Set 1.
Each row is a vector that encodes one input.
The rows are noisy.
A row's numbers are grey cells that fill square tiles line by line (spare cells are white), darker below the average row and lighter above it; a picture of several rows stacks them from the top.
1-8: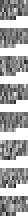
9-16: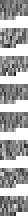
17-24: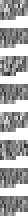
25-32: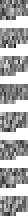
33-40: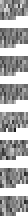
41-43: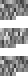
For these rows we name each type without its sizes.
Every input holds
a label.
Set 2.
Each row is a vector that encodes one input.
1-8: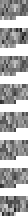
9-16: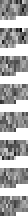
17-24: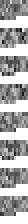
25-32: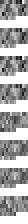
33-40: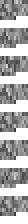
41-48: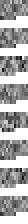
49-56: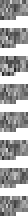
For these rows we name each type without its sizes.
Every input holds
a point on a line.
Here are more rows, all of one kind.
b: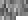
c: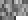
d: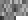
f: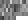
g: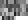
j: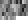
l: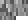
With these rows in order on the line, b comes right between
j and l.
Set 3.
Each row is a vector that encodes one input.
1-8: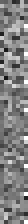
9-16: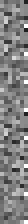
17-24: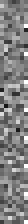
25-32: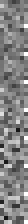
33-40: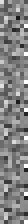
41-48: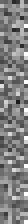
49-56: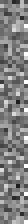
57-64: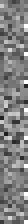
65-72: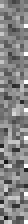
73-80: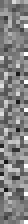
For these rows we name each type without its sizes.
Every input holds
a point on a line.
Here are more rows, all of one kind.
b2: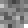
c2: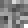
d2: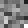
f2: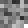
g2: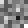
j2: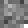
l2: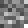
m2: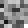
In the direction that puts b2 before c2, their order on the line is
g2, d2, f2, b2, j2, l2, c2, m2.
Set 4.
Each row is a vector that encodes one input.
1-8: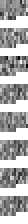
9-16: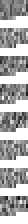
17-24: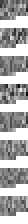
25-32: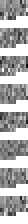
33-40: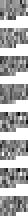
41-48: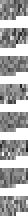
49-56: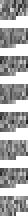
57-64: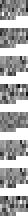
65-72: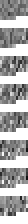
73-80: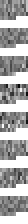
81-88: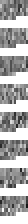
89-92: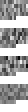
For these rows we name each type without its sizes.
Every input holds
a node of a tree.
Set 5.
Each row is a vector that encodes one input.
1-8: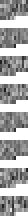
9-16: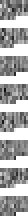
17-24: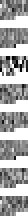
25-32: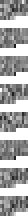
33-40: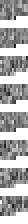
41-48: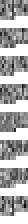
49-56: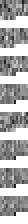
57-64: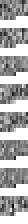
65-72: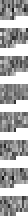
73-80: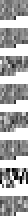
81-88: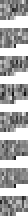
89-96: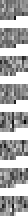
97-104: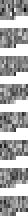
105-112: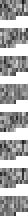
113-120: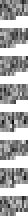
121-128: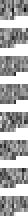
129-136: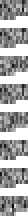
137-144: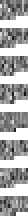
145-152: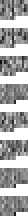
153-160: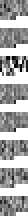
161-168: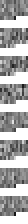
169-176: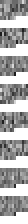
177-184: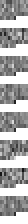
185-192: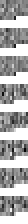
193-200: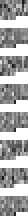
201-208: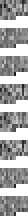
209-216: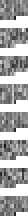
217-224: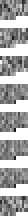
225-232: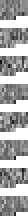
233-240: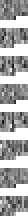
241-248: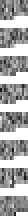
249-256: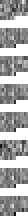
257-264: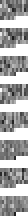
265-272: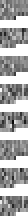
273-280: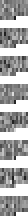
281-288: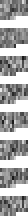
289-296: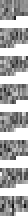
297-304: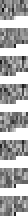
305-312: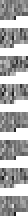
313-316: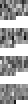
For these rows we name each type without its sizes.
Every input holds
either a fixed value, or three true/false values.
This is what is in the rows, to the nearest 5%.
A few of them hold a fixed value. The rest hold three true/false values.
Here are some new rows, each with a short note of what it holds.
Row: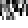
a fixed value
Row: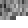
three true/false values
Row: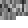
three true/false values
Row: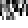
a fixed value
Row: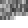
three true/false values
